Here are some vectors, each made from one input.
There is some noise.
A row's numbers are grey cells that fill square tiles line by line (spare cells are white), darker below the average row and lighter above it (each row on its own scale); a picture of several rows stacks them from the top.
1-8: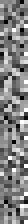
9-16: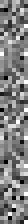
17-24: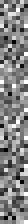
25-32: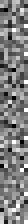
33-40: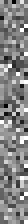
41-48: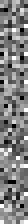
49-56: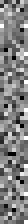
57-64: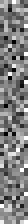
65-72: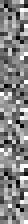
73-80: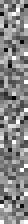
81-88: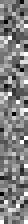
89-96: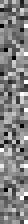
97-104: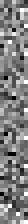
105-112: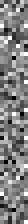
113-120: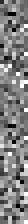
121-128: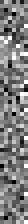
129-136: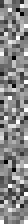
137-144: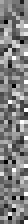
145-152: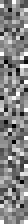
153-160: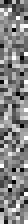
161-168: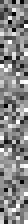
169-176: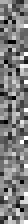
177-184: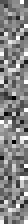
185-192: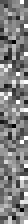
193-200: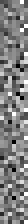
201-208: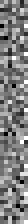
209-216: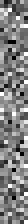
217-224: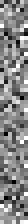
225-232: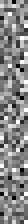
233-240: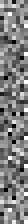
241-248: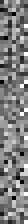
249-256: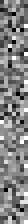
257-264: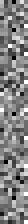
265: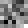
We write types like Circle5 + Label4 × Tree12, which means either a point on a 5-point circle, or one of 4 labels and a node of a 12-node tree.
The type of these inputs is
Circle20 + Line9 + Line10.
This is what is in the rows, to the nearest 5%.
About 55% of them hold a point on a 20-point circle. About 20% of them hold a point on a 9-point line. The rest hold a point on a 10-point line.
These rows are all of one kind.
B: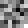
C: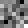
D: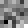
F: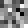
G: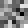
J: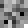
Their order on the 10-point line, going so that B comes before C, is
G, F, B, J, D, C.
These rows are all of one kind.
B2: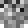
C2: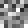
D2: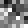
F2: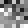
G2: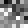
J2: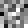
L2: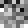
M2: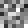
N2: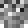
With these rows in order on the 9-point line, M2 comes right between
C2 and J2.
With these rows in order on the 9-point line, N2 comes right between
B2 and C2.
